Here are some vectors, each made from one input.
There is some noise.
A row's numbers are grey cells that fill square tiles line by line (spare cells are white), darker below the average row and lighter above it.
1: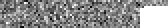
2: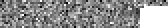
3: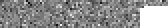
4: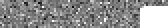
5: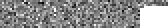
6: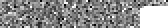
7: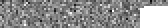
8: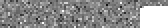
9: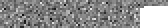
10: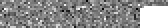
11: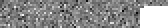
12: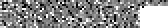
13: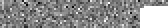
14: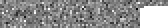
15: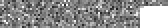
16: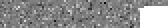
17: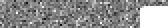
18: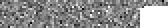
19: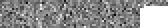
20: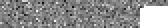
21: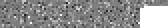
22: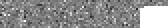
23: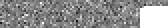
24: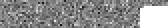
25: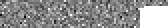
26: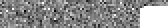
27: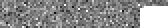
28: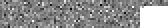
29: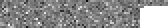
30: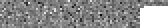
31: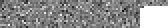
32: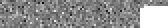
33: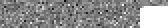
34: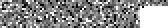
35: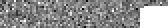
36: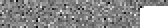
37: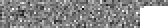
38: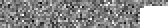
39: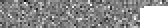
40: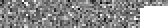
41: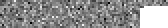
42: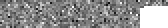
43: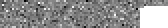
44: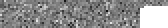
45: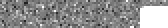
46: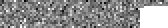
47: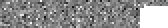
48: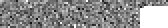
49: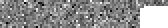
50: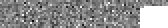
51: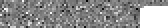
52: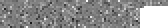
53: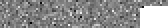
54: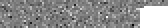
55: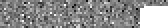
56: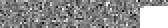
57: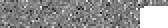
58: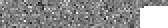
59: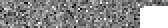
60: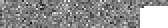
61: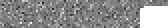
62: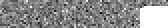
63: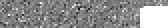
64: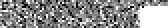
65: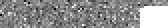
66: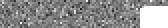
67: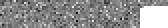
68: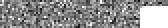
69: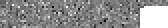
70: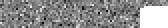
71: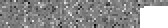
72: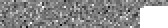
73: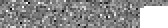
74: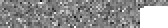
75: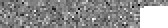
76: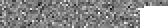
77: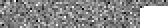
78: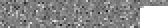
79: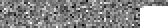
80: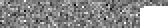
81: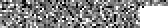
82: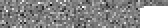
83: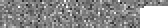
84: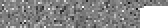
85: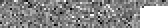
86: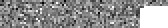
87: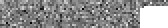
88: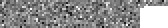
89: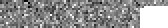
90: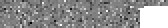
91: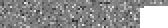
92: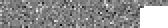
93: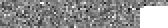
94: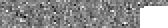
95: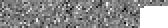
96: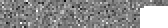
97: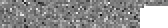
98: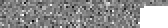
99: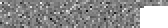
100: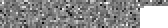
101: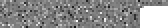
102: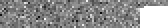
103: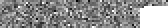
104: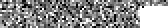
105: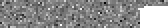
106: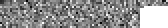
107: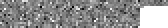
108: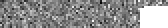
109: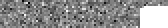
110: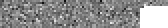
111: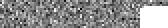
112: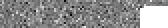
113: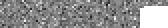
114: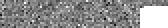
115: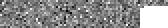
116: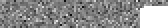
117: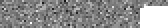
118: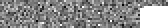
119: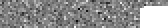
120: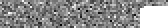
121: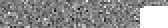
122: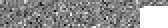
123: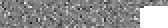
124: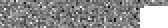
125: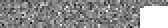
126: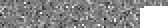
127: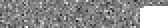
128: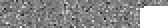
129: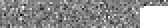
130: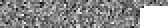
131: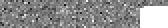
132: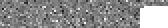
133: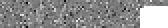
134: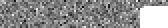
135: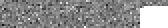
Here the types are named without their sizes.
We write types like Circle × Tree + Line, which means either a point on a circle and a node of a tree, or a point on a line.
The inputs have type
Tree × Tree × (Tree + Unit) + Unit.
